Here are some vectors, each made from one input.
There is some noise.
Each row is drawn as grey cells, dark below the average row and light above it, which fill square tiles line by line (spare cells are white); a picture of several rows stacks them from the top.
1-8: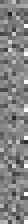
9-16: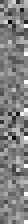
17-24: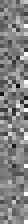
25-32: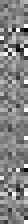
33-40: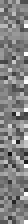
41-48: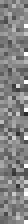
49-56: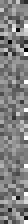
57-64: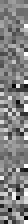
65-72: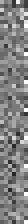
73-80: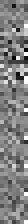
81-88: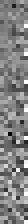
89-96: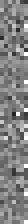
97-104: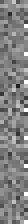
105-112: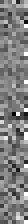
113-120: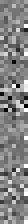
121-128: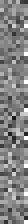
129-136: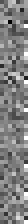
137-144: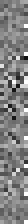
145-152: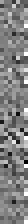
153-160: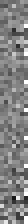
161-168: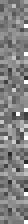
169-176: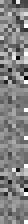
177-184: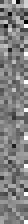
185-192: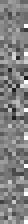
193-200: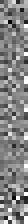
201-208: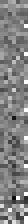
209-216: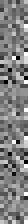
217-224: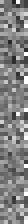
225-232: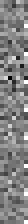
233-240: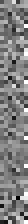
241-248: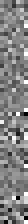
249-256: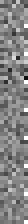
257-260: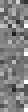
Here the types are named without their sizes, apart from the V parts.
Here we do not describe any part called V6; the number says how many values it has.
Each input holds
either a node of a tree, a true/false value and a value of V6, or a list of points on a circle.
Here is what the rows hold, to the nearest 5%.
About 40% of them hold a node of a tree, a true/false value and a value of V6. The rest are lists of points on a circle.
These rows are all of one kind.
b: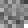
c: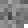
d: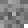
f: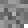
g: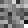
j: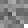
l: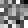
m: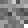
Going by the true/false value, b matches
c and g.
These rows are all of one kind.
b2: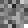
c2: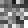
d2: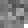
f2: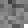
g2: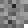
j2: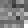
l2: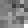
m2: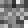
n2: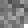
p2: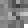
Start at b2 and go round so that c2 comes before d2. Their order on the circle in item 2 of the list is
b2, f2, m2, g2, p2, j2, c2, l2, d2, n2.
